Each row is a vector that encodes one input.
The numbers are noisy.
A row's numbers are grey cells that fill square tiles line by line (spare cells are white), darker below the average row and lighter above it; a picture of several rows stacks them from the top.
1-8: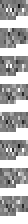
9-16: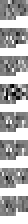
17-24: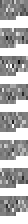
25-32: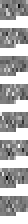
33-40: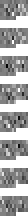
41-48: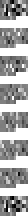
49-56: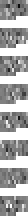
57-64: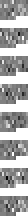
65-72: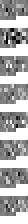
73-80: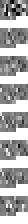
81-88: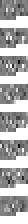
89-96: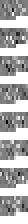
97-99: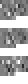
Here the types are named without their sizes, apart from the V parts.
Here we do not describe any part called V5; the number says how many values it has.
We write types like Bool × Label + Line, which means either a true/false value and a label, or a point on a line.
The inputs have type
List(Bool × V5).
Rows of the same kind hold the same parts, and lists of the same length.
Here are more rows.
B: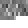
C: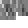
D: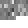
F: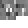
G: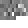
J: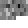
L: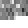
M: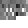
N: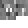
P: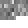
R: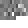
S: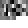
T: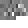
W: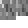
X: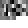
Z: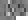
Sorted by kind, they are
B, C, J, L, W, Z
D, F, G, M, N, P, R, T
S, X

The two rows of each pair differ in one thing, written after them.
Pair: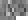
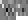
the true/false value in item 1 of the list
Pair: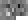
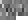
the true/false value in item 1 of the list
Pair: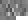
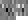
the true/false value in item 1 of the list
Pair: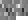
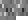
the value of V5 in item 2 of the list
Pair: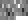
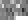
the value of V5 in item 1 of the list
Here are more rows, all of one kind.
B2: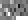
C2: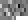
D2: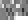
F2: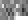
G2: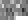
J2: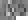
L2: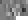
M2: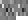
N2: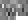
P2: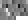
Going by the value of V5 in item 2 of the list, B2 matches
L2 and M2.
